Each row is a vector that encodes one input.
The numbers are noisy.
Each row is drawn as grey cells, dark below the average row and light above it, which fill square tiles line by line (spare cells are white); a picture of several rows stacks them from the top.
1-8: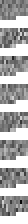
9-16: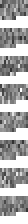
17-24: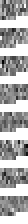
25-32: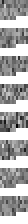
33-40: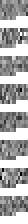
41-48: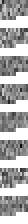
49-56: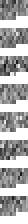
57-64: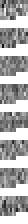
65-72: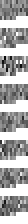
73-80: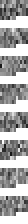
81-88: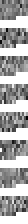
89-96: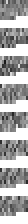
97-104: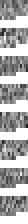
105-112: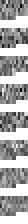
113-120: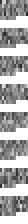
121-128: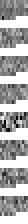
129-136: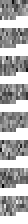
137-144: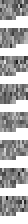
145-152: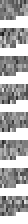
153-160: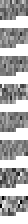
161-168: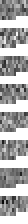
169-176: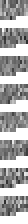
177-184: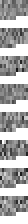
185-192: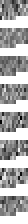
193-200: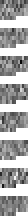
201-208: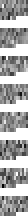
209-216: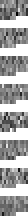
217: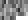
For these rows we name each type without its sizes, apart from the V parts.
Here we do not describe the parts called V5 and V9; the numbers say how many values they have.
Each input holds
a true/false value and a value of V9, together with either a point on a line, or a value of V5.
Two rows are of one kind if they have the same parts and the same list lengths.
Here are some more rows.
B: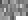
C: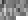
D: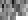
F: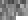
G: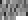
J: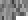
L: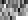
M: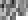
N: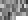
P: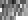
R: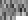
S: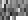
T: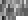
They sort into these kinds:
B, G, N, R, S, T
C, D, F, J, L, M, P

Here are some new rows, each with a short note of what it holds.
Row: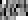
a true/false value, a value of V5 and a value of V9
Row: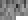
a point on a line, a true/false value and a value of V9
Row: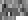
a true/false value, a value of V5 and a value of V9
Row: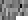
a point on a line, a true/false value and a value of V9
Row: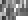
a true/false value, a value of V5 and a value of V9
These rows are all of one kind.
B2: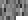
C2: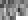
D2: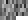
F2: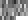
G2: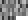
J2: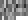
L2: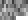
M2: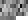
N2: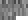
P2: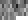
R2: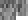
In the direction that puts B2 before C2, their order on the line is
G2, F2, N2, B2, C2, R2, D2, P2, M2, L2, J2.
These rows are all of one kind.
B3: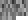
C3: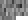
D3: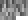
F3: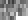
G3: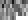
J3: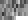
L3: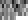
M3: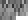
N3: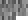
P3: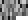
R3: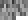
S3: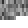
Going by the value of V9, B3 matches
G3, J3 and L3.
